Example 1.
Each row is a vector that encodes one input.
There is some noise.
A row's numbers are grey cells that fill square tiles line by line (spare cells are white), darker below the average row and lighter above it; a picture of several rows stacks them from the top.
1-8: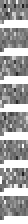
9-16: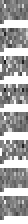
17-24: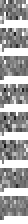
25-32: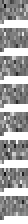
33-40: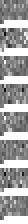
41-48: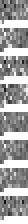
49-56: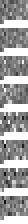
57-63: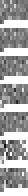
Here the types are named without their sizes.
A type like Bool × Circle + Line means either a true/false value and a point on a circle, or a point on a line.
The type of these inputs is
Line.
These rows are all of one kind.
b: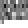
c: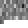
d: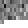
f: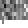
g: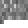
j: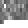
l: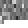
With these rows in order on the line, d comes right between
c and f.
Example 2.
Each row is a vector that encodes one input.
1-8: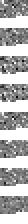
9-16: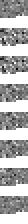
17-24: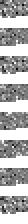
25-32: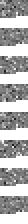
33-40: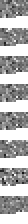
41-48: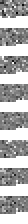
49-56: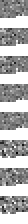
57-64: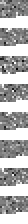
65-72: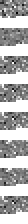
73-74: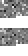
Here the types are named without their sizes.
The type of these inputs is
Line.
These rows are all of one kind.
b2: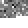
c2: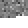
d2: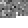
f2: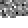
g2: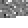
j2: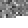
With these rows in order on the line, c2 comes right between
g2 and j2.
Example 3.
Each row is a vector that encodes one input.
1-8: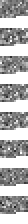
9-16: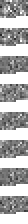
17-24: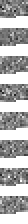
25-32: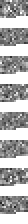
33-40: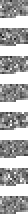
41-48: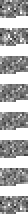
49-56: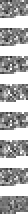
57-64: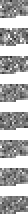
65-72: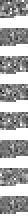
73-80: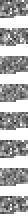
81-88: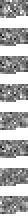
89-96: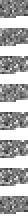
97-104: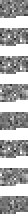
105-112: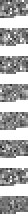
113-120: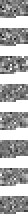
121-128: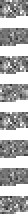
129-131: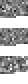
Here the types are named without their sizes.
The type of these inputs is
Line.
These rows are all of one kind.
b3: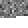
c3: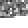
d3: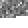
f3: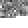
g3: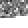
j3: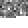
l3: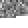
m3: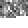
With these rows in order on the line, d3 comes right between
b3 and l3.
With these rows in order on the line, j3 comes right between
b3 and m3.
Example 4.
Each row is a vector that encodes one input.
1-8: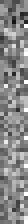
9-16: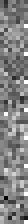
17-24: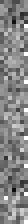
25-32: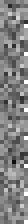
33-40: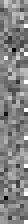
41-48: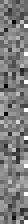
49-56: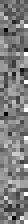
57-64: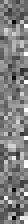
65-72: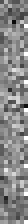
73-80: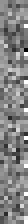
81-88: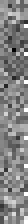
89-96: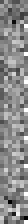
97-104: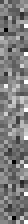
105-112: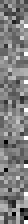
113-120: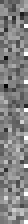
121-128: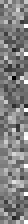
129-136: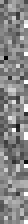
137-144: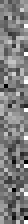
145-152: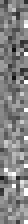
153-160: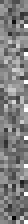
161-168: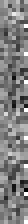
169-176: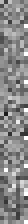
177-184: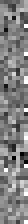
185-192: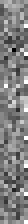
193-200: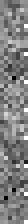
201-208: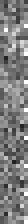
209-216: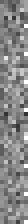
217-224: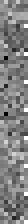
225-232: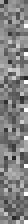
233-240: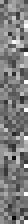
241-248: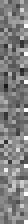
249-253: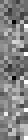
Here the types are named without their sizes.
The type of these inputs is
Circle.
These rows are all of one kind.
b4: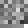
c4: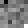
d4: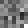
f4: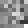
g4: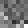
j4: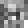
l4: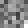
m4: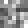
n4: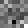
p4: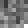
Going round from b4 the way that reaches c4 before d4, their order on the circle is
b4, j4, l4, c4, p4, g4, n4, d4, m4, f4.
